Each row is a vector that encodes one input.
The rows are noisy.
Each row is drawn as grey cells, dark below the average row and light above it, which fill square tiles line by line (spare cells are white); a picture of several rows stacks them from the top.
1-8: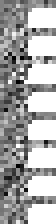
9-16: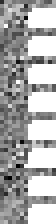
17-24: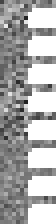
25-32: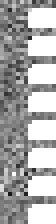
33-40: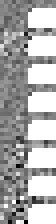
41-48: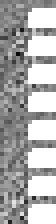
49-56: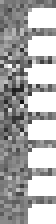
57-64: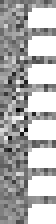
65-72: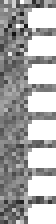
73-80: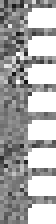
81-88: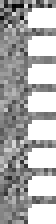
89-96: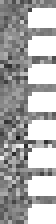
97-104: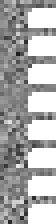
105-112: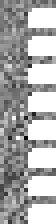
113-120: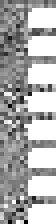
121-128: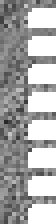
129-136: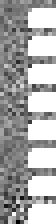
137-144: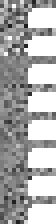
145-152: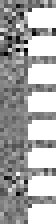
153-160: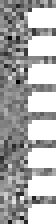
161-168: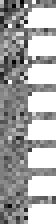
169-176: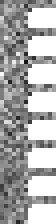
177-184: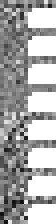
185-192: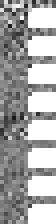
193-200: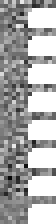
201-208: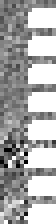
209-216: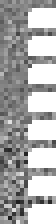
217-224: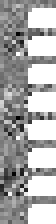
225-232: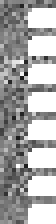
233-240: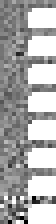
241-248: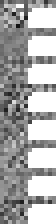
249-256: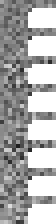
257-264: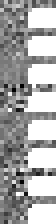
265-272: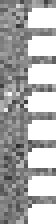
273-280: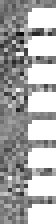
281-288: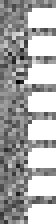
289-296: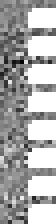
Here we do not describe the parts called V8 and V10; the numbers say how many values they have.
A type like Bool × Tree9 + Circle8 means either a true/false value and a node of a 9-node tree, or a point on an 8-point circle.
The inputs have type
Line6 + (Line7 + Tree9) × V10 + V8.
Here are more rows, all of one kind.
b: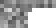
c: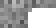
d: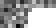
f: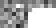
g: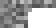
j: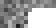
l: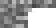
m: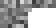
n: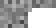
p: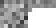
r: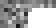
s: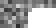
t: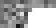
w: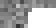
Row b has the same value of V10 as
f, n, r and w.
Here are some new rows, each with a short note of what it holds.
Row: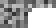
a value of V8
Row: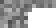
a point on a 7-point line and a value of V10
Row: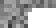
a point on a 7-point line and a value of V10
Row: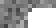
a point on a 6-point line
